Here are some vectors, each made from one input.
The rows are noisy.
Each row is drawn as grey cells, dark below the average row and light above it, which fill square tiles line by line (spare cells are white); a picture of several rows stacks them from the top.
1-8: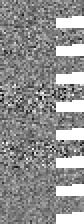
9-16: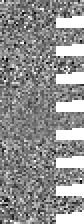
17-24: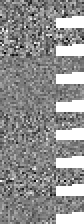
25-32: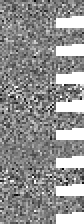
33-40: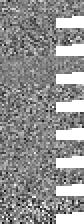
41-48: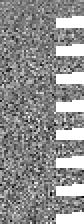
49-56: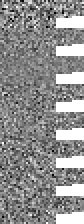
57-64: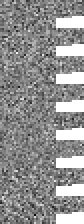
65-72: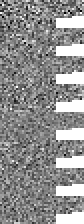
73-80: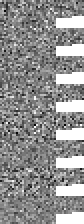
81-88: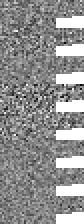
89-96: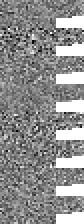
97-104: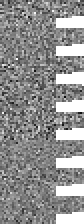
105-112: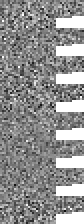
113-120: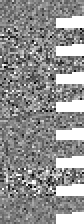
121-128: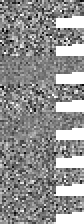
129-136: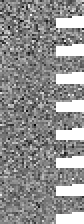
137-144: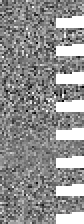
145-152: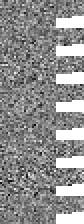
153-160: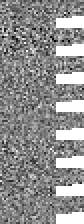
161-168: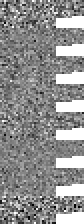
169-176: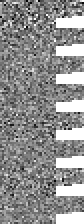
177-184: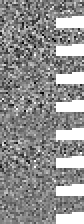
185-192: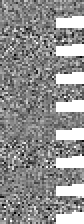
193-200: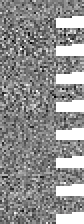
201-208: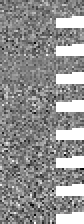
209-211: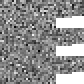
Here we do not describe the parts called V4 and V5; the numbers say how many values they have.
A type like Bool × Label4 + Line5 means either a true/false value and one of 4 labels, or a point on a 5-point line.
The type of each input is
(Circle6 + Line3 × Line6 × (Tree8 + V5)) × V4.
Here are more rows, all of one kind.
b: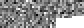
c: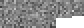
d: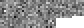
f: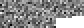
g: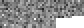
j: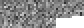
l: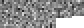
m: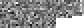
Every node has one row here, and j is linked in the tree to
l.
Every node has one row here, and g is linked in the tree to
f, l and m.
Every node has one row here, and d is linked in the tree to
b and f.
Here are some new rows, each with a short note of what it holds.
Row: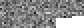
a point on a 6-point circle and a value of V4
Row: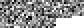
a point on a 6-point circle and a value of V4
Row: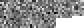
a point on a 3-point line, a point on a 6-point line, a value of V4 and a value of V5
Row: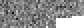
a point on a 3-point line, a point on a 6-point line, a value of V4 and a value of V5
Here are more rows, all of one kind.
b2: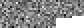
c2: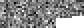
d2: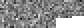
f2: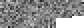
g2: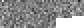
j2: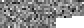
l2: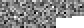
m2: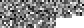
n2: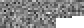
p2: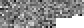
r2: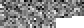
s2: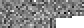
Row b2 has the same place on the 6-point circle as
c2, j2 and l2.
